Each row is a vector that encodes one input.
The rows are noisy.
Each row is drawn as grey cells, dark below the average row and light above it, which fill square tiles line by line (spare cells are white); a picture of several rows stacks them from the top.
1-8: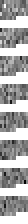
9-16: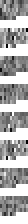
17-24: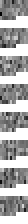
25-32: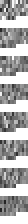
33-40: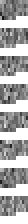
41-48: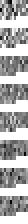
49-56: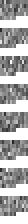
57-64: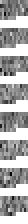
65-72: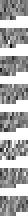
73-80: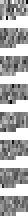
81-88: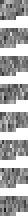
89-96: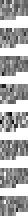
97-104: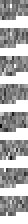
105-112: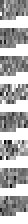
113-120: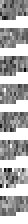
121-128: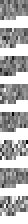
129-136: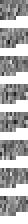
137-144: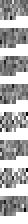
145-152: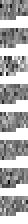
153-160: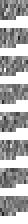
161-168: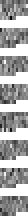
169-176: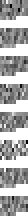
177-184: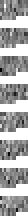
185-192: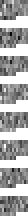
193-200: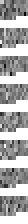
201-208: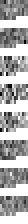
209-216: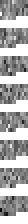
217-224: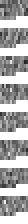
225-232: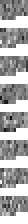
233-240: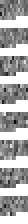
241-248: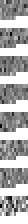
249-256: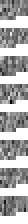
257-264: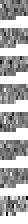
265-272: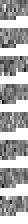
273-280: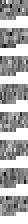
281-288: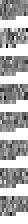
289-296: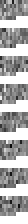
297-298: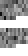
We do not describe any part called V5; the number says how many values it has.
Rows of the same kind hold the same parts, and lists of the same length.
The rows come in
3 kinds.
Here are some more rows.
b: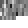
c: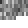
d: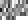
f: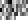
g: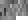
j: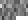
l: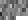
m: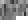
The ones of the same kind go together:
b, c
d, f
g, j, l, m

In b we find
one of 10 labels and a node of a 14-node tree.
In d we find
a value of V5.
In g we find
a point on a 10-point line and a node of a 14-node tree.
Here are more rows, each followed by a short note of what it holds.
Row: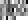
a value of V5
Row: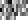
a value of V5
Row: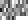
a value of V5
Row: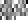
a value of V5
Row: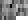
one of 10 labels and a node of a 14-node tree
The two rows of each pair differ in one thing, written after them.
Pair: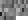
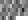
the node of the tree
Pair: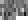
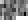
the place on the 10-point line
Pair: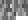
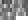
the place on the 10-point line
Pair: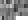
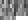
the place on the 10-point line
